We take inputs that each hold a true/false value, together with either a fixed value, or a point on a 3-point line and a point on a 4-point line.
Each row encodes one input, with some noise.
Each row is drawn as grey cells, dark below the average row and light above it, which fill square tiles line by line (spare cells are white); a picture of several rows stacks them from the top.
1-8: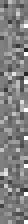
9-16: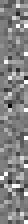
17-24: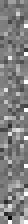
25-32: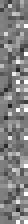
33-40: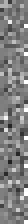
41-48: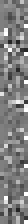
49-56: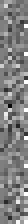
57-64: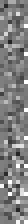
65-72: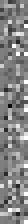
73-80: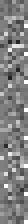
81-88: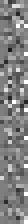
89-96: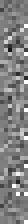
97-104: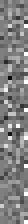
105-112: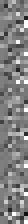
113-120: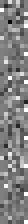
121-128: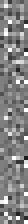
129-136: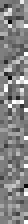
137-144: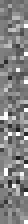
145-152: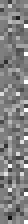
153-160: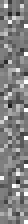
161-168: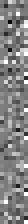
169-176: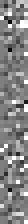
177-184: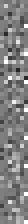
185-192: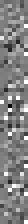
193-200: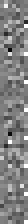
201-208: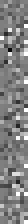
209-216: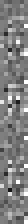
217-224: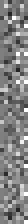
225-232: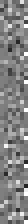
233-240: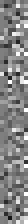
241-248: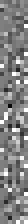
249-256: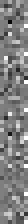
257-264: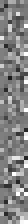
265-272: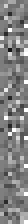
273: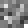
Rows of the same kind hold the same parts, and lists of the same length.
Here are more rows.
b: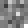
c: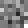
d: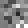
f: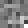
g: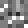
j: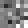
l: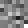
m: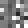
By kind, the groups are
b, f, g, l
c, d, j, m

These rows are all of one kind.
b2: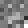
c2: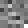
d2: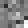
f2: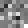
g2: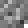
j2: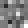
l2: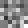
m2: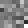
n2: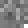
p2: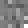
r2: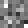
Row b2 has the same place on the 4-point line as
g2, m2 and r2.
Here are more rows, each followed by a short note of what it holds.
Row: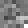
a point on a 3-point line, a point on a 4-point line and a true/false value
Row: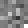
a point on a 3-point line, a point on a 4-point line and a true/false value
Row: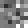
a true/false value
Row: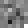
a true/false value
